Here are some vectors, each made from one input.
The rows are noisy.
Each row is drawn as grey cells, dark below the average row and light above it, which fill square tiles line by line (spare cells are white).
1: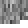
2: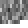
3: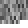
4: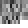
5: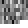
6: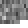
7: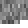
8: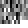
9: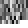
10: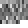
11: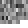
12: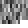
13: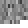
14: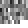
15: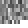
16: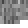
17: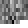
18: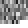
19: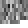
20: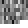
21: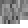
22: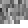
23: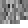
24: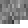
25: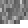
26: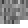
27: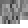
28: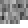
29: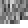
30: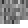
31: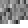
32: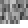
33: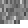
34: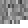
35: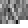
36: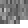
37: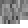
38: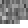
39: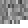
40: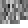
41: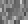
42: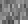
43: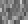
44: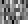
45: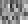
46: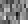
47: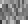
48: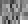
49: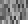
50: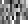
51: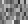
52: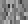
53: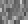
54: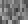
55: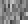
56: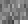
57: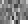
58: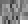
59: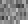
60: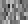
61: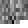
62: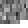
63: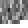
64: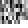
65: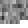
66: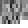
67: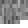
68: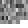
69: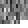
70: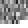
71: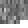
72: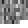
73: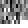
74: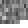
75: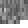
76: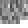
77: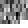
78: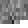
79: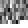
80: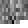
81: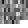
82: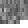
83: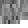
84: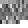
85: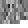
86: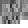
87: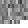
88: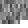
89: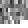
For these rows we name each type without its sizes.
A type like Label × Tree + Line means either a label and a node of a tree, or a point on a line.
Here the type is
Circle.
